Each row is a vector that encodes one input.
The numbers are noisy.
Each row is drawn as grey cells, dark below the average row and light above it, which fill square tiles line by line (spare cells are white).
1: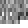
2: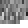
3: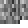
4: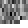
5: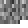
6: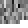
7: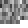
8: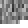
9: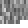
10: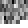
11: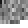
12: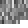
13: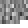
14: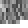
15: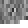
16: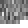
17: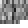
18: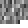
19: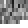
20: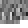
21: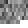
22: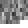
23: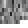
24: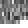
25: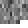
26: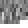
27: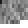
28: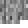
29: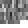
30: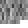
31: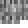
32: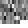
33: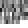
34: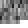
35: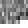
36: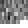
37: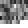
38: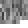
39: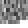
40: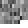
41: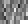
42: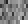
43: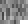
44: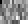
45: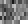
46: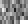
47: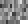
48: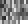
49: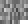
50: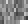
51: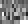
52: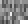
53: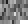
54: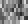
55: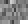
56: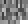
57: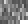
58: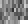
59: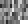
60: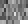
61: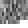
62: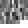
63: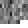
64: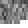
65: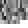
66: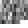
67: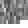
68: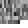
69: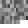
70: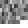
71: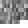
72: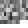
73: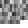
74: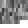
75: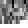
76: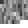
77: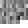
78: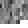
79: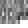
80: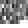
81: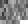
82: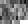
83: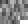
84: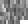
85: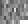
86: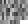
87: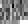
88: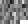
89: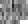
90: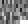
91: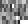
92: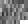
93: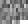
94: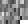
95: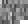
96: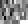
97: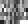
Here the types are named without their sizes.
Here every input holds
a point on a circle.
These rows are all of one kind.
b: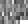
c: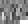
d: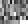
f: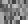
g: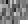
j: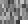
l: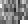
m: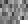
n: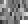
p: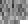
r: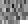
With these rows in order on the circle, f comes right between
l and n.
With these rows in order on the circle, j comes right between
l and r.
